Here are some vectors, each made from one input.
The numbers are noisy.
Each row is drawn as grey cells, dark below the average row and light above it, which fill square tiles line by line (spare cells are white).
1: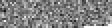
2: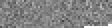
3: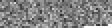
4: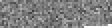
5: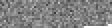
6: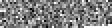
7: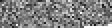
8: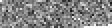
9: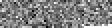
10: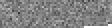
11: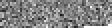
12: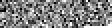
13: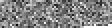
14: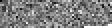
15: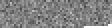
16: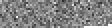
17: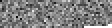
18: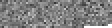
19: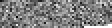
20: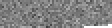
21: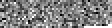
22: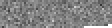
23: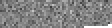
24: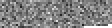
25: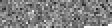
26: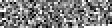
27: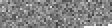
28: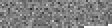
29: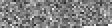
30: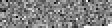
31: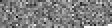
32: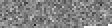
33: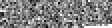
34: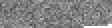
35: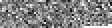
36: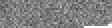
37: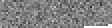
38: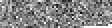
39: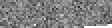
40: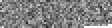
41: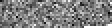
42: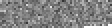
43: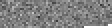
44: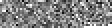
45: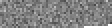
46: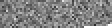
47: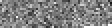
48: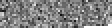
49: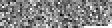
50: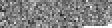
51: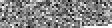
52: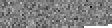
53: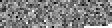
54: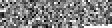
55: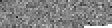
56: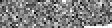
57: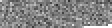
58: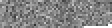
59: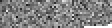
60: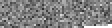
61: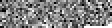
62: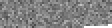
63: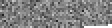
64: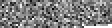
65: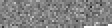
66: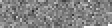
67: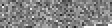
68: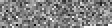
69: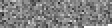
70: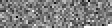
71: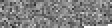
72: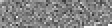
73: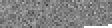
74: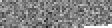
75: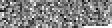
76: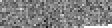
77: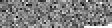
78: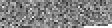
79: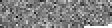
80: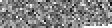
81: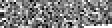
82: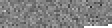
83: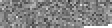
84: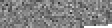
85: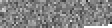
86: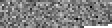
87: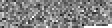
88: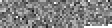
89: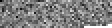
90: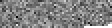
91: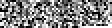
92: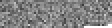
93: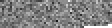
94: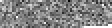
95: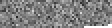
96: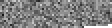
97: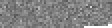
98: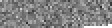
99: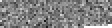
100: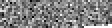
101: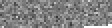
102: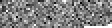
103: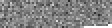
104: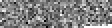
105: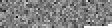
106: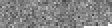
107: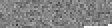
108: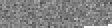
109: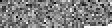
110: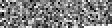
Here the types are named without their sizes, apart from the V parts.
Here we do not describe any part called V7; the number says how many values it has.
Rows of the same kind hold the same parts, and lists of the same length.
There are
2 kinds of row.
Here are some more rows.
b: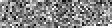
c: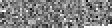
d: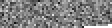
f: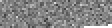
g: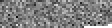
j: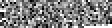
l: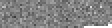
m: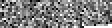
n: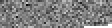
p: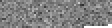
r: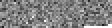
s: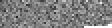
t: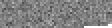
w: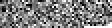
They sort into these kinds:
b, f, l, m, n, s, t, w
c, d, g, j, p, r

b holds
a point on a line and a value of V7.
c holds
a point on a line and a node of a tree.
